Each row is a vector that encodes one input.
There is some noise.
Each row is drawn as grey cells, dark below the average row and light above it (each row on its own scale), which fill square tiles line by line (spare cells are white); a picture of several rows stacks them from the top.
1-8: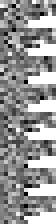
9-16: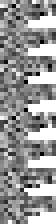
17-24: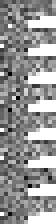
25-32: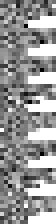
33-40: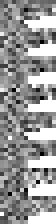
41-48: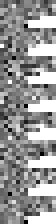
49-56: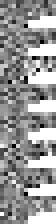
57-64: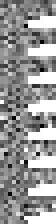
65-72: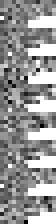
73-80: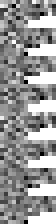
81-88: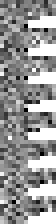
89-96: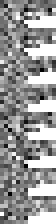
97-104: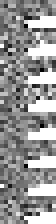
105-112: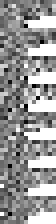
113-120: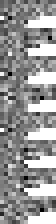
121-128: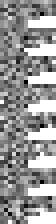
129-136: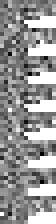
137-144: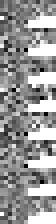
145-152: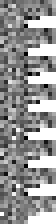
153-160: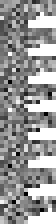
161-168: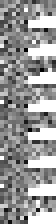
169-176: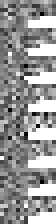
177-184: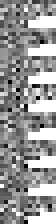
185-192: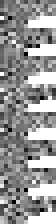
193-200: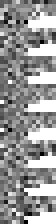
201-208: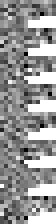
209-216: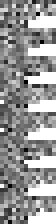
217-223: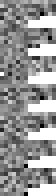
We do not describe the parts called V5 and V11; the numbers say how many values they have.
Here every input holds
either a point on a 7-point line, or a true/false value, a value of V5 and a value of V11.
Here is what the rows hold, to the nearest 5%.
About 25% of them hold a point on a 7-point line. The rest hold a true/false value, a value of V5 and a value of V11.
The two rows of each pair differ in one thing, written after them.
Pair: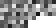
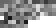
the value of V5
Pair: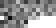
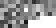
the value of V5
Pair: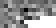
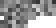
the true/false value
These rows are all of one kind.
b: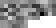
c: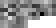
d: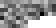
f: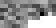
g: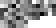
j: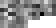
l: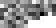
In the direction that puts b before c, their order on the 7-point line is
g, l, d, f, b, c, j.
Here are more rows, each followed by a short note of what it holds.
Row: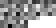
a true/false value, a value of V5 and a value of V11
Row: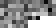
a true/false value, a value of V5 and a value of V11
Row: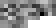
a point on a 7-point line
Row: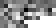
a true/false value, a value of V5 and a value of V11
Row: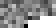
a true/false value, a value of V5 and a value of V11
